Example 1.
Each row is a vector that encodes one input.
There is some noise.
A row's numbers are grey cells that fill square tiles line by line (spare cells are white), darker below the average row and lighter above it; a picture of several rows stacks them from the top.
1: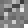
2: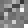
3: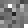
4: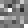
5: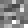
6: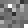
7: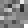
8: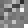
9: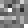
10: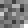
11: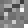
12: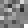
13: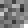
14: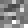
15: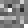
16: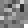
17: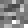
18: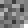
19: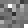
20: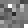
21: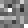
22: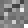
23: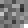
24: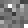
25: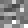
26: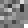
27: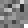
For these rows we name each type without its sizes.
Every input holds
a point on a line.
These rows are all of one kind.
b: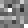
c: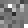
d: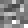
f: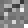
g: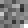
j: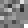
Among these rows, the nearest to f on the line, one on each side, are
c and d.
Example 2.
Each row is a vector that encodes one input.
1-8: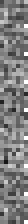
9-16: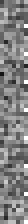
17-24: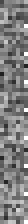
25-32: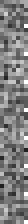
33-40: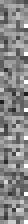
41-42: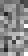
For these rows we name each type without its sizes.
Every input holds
a point on a line.
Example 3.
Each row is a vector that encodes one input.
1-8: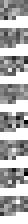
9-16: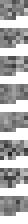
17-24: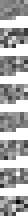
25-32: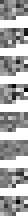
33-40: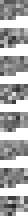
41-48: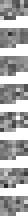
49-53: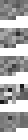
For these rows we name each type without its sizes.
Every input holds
a label.
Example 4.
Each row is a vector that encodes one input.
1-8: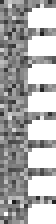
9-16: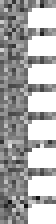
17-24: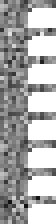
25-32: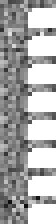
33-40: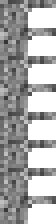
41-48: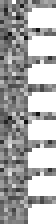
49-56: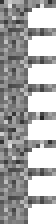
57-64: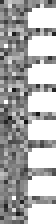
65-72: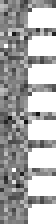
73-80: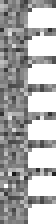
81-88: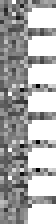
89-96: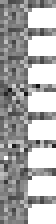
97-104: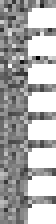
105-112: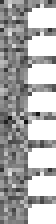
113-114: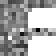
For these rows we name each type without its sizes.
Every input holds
a node of a tree.
